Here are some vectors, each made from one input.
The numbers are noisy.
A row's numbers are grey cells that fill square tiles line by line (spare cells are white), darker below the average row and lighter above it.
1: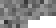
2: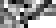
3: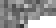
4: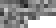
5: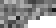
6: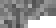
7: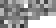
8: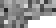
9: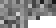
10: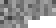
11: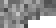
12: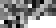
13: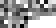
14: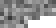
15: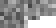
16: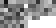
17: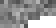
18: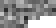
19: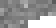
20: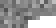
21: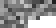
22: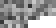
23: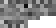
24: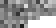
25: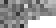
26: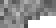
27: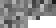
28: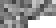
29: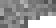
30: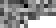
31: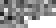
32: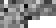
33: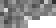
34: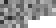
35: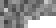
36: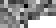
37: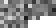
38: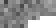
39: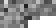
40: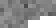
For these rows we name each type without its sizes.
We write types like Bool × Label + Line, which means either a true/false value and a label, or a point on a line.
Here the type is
List(Line).
